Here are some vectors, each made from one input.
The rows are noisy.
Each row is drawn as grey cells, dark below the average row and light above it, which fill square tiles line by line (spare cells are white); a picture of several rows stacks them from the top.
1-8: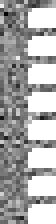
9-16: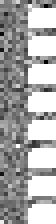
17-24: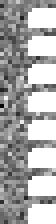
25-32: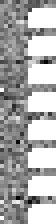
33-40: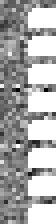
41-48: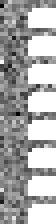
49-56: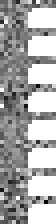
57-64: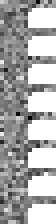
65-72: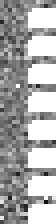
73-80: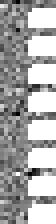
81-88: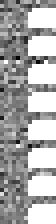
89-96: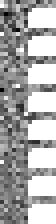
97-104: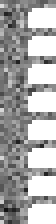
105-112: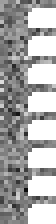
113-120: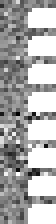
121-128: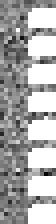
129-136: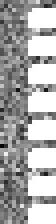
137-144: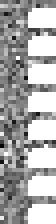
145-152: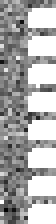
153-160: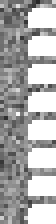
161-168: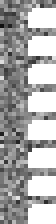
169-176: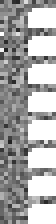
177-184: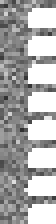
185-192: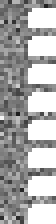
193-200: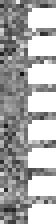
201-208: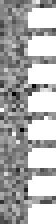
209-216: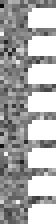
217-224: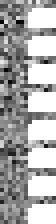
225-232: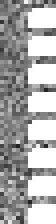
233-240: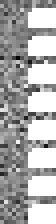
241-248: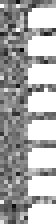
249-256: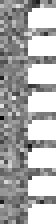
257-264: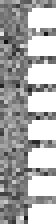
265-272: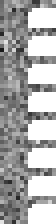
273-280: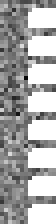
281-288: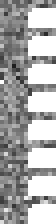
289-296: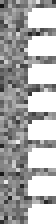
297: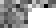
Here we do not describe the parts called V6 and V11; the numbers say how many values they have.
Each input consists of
a point on each of three 9-point lines, together with either a point on a 9-point line, or a value of V6 and a value of V11.
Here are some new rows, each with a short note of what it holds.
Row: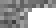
a point on each of three 9-point lines, a value of V6 and a value of V11
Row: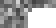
a point on each of three 9-point lines, a value of V6 and a value of V11
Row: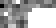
a point on each of three 9-point lines, a value of V6 and a value of V11
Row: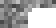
a point on each of three 9-point lines, a value of V6 and a value of V11
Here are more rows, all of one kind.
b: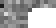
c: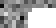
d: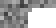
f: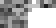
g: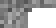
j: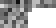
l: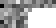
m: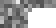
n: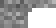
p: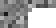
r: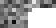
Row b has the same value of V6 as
d, j, l and p.
